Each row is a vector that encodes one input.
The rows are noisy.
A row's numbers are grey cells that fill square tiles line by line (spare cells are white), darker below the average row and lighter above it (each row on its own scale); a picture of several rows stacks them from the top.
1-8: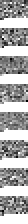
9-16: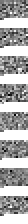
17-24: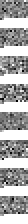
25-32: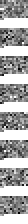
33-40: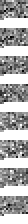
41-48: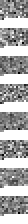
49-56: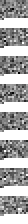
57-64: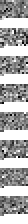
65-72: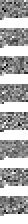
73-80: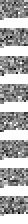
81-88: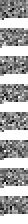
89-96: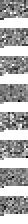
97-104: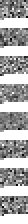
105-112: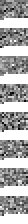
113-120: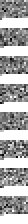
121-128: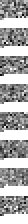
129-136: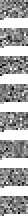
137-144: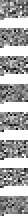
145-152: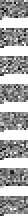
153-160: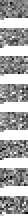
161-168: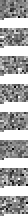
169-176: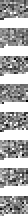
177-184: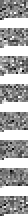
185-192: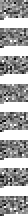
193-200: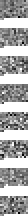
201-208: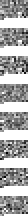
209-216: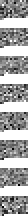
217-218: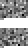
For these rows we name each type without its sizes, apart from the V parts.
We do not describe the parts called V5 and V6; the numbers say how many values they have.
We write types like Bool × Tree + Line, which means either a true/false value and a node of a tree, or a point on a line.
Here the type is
List(Bool × Line + V6) × V5.
